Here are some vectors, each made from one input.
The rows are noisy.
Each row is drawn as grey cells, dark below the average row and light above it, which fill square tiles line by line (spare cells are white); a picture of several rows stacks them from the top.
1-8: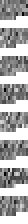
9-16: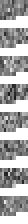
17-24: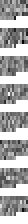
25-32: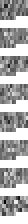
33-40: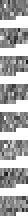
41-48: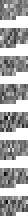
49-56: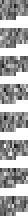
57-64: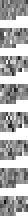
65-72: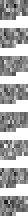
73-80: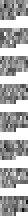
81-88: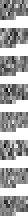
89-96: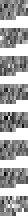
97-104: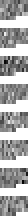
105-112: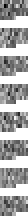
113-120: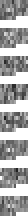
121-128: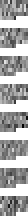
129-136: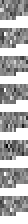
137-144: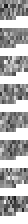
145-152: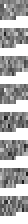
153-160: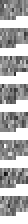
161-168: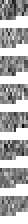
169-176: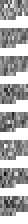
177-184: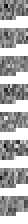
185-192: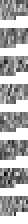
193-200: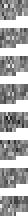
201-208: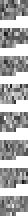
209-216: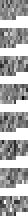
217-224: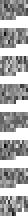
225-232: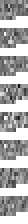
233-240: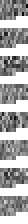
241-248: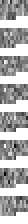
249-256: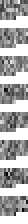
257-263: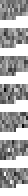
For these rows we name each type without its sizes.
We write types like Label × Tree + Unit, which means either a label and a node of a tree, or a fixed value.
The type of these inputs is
Bool × Label.
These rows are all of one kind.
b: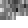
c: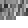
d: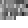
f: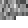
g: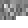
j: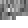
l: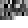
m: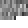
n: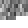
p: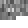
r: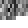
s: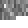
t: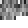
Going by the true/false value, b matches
d, m, n and r.
